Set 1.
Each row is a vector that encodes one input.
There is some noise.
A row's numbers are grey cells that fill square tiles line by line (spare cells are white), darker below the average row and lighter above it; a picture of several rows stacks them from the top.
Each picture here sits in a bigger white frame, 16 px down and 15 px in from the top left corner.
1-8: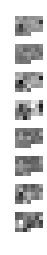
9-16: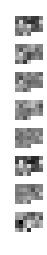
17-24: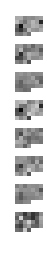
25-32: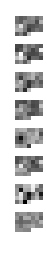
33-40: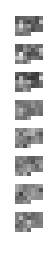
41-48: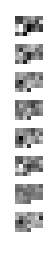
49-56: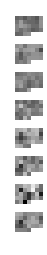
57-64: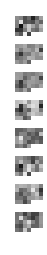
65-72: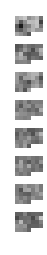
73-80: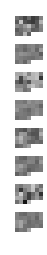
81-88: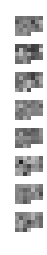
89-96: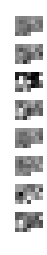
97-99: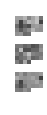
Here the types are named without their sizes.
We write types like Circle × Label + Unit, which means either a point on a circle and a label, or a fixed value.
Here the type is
Bool × Bool × Bool × Bool × Bool × Line.
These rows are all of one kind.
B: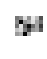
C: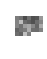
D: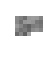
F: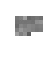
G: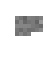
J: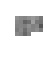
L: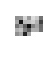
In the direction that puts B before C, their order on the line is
J, B, C, L, F, G, D.
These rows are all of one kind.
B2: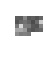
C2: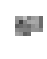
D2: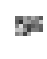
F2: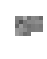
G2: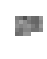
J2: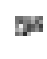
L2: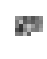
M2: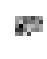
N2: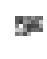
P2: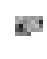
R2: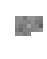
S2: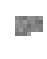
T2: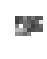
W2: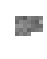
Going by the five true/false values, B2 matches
C2, F2 and T2.
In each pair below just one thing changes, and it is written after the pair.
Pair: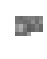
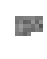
one of the five true/false values
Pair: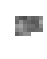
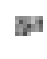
the place on the line
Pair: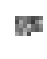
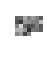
the place on the line
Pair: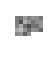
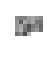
one of the five true/false values
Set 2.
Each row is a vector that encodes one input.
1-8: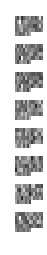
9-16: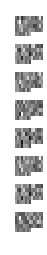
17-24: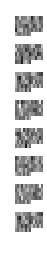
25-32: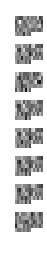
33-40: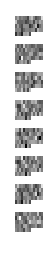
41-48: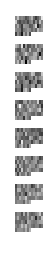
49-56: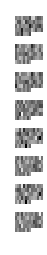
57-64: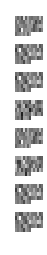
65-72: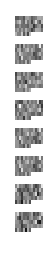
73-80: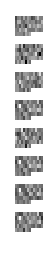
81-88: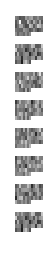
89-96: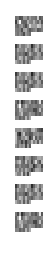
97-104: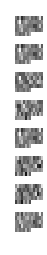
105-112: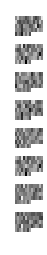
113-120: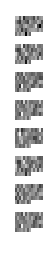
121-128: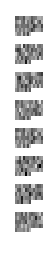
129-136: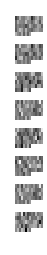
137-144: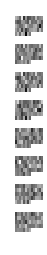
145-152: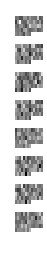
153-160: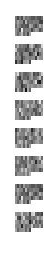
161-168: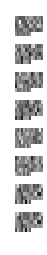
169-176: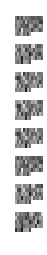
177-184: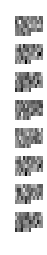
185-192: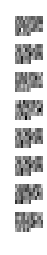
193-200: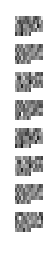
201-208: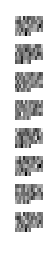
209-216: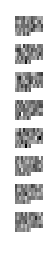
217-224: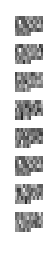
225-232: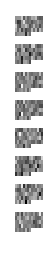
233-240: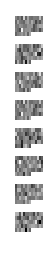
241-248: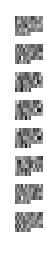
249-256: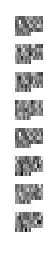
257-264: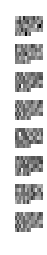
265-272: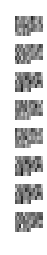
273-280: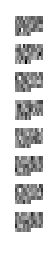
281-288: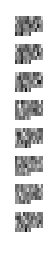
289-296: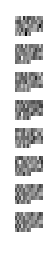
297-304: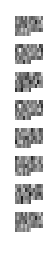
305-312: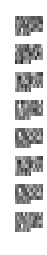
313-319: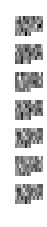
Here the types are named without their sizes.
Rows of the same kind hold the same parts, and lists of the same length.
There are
2 kinds of row.
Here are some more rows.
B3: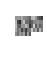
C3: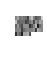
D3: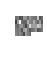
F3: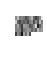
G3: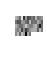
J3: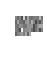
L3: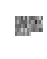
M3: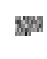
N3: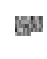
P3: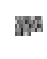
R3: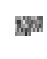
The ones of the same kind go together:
B3, C3, F3, G3, M3, P3, R3
D3, J3, L3, N3

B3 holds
a point on a circle.
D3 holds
a node of a tree.
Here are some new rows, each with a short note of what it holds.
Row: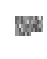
a node of a tree
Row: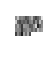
a point on a circle
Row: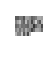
a node of a tree
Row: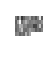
a node of a tree
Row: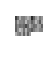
a node of a tree
